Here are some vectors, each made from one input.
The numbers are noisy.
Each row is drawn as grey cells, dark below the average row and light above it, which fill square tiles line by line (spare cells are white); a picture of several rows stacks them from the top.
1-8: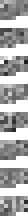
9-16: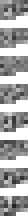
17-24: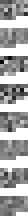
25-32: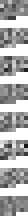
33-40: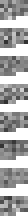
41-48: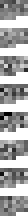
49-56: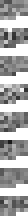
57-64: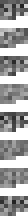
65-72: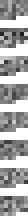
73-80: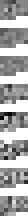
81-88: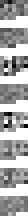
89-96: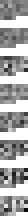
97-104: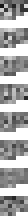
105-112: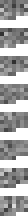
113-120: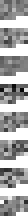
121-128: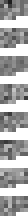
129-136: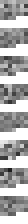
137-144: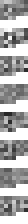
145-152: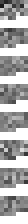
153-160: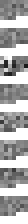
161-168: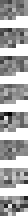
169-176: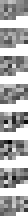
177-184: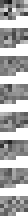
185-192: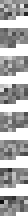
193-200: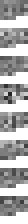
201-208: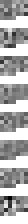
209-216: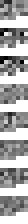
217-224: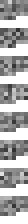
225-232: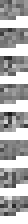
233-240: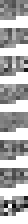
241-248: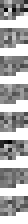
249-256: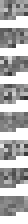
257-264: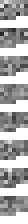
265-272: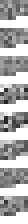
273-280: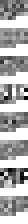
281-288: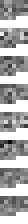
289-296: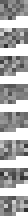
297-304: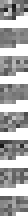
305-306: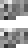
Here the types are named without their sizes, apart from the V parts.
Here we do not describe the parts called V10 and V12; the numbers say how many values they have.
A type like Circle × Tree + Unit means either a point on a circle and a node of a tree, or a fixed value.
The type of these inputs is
Line × (Line + V12) + V10.
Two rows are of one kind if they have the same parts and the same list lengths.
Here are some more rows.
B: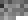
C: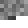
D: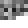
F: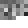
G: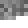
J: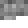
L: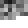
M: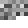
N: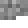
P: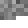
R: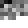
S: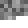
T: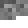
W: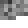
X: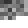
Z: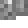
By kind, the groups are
B, D, F, G, J, L, M, S, T, W, Z
C, N, R
P, X

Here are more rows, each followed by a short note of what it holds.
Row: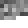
a point on a line and a value of V12
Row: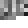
a value of V10
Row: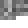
a point on a line and a value of V12
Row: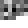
a point on a line and a value of V12
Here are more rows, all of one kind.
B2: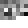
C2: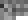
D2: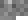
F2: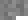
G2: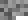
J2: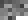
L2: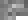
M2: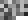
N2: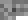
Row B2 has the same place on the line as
L2 and N2.
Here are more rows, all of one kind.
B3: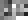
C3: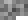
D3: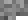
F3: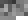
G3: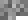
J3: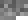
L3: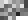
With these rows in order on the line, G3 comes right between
D3 and J3.
